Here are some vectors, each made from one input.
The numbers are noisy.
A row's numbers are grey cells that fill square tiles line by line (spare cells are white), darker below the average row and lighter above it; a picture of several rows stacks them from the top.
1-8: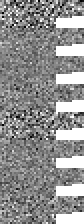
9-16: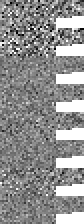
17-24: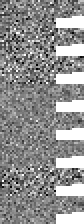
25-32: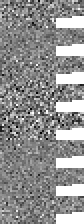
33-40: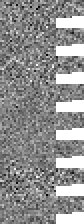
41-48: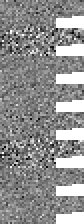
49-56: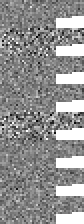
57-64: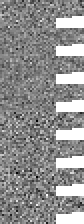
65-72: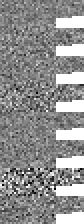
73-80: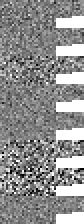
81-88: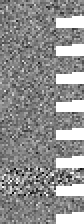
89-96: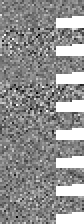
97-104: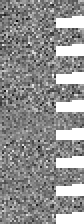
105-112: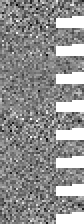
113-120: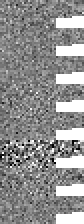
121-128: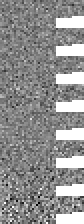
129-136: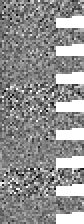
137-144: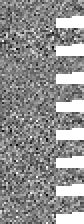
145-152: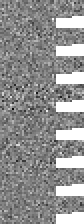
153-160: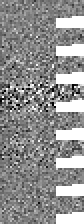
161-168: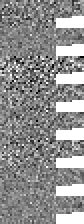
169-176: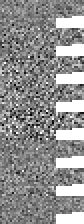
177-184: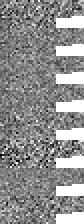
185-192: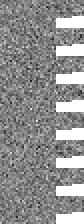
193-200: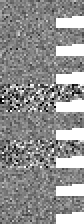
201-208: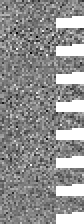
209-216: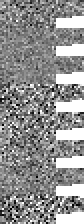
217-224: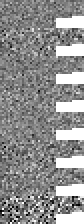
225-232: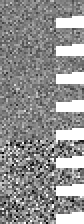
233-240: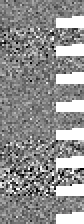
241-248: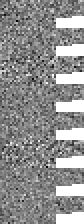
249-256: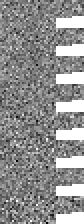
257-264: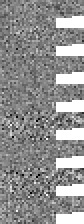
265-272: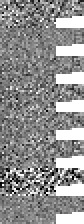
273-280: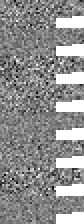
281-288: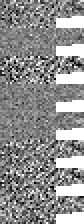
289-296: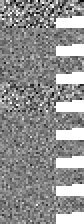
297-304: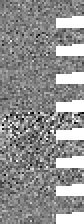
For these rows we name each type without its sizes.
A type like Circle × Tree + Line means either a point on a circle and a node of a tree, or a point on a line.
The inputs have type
(Bool × Bool × Bool + Unit) × (Circle + Line).
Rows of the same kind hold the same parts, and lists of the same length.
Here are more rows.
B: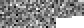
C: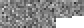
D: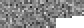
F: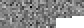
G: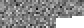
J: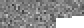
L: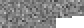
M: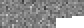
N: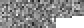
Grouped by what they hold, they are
B, C, J, L, N
D, F
G
M

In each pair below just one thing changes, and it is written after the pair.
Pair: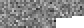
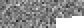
one of the three true/false values
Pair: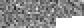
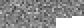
the place on the circle
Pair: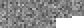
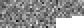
one of the three true/false values
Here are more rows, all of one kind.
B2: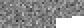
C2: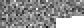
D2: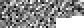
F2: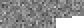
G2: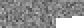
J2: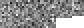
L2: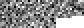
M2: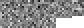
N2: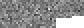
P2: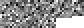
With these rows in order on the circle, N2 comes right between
C2 and P2.
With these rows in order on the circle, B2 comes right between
D2 and L2.
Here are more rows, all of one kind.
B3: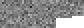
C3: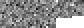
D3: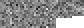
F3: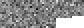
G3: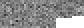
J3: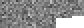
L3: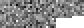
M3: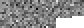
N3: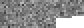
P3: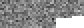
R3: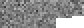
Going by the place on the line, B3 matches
C3, F3, P3 and R3.
